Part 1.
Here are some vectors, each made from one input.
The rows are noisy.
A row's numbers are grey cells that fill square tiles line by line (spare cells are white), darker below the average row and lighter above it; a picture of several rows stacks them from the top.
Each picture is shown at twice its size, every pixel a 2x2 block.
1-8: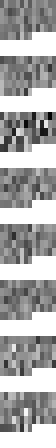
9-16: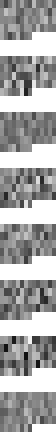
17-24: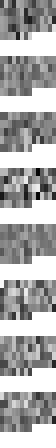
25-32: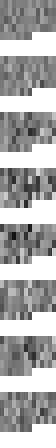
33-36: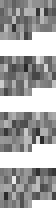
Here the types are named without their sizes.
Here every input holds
a label.
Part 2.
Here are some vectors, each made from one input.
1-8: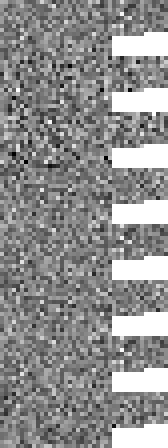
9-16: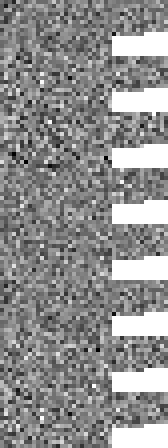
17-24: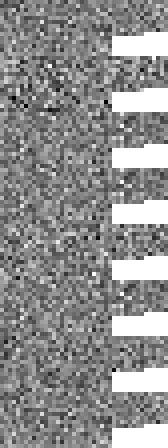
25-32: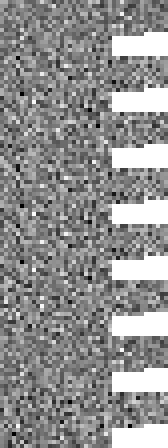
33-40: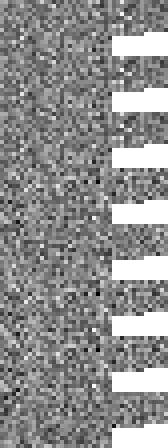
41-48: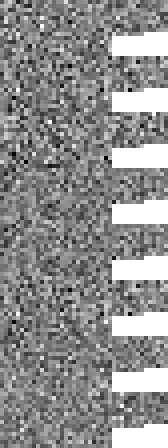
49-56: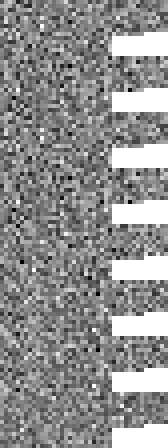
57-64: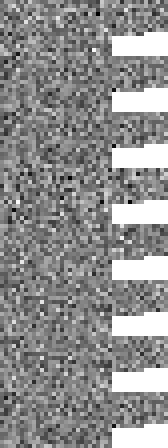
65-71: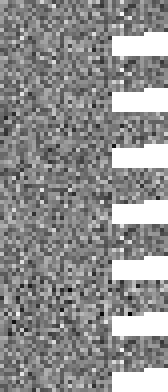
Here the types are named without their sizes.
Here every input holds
a point on a line.
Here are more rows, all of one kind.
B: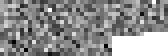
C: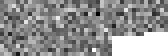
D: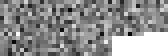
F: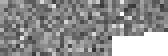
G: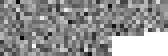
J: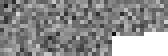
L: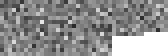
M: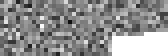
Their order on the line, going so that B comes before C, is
B, D, M, G, C, J, L, F.
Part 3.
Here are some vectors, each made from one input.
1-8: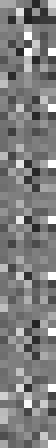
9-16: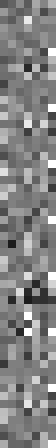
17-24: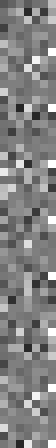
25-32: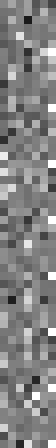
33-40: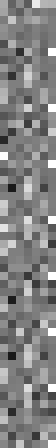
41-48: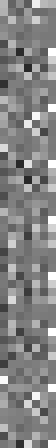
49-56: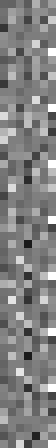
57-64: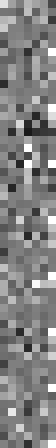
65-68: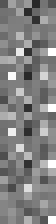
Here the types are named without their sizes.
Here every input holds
either a fixed value, or four true/false values.
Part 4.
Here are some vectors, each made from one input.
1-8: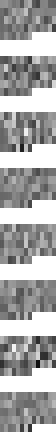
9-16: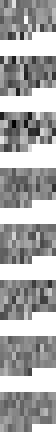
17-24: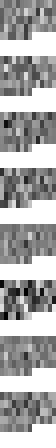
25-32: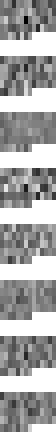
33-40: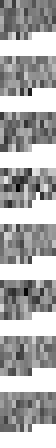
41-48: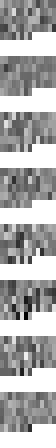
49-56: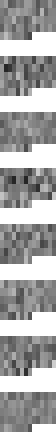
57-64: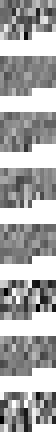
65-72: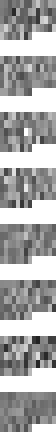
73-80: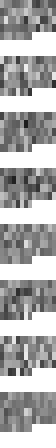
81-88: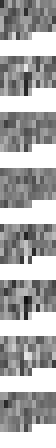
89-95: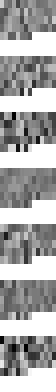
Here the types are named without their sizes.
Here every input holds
a label.
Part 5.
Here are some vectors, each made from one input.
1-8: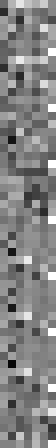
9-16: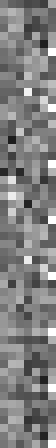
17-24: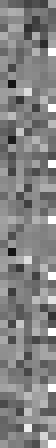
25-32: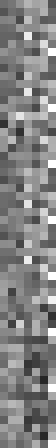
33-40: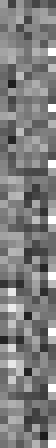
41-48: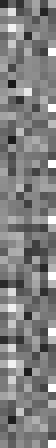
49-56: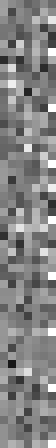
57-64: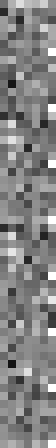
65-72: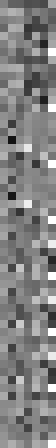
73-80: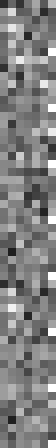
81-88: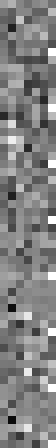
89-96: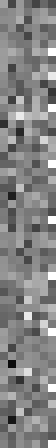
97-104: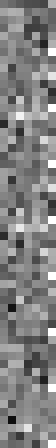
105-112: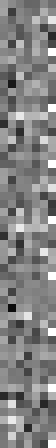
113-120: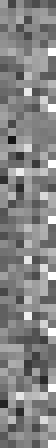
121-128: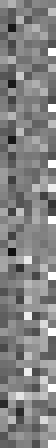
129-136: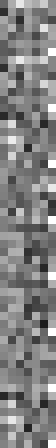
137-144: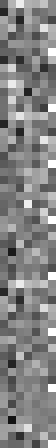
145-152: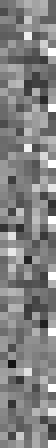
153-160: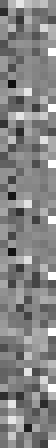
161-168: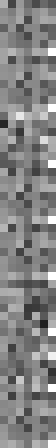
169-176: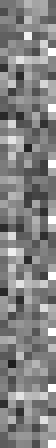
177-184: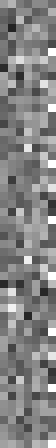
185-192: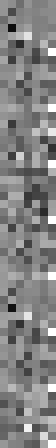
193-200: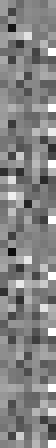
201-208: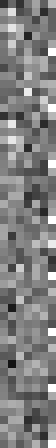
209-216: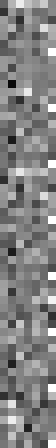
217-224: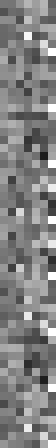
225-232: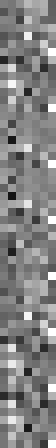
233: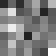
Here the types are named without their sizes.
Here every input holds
a point on a line.
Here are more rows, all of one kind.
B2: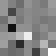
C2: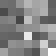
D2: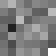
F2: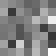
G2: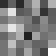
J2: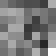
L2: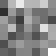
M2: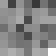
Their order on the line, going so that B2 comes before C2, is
G2, J2, M2, F2, D2, B2, C2, L2.
